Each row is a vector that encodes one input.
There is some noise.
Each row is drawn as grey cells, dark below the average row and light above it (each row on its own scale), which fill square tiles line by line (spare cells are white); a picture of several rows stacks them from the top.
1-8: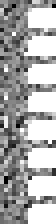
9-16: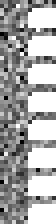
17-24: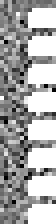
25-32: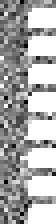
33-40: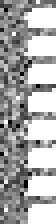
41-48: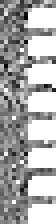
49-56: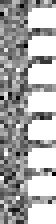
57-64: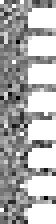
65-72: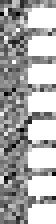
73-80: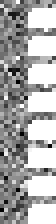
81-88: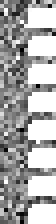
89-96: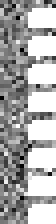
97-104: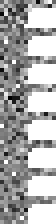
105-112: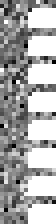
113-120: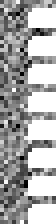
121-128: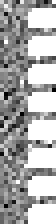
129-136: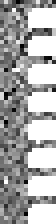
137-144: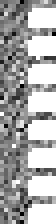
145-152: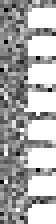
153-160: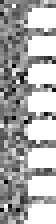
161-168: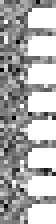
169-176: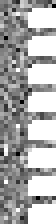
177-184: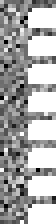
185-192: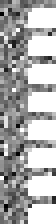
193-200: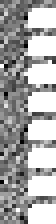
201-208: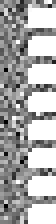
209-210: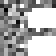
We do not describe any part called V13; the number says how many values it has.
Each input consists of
a value of V13, together with either a point on a 5-point circle and a true/false value, or a fixed value.
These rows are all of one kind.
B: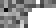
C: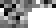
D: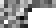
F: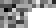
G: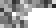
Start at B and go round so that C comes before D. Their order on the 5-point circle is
B, F, G, C, D.
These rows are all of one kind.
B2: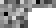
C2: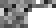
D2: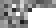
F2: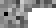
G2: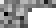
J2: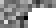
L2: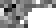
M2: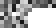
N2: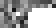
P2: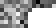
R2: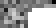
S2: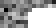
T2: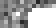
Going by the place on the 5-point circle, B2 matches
C2, F2, G2 and L2.
